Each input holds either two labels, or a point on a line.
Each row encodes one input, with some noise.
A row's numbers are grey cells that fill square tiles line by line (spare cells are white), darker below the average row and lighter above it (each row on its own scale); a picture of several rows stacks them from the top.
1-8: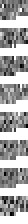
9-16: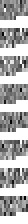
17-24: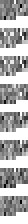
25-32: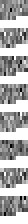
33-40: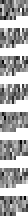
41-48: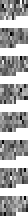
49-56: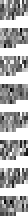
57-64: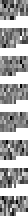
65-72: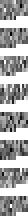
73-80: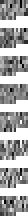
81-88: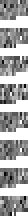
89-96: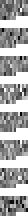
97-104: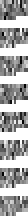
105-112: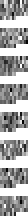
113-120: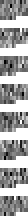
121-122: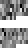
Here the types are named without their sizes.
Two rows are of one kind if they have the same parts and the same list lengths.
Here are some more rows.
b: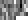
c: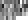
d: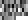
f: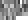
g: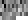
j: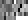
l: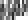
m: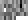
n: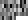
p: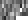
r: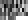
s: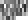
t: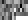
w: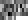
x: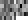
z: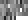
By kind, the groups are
b, d, g, j, m, n, p, r, t, w, x, z
c, f, l, s

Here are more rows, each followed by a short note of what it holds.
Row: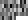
two labels
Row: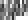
a point on a line
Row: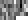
two labels
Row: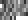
two labels
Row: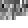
a point on a line
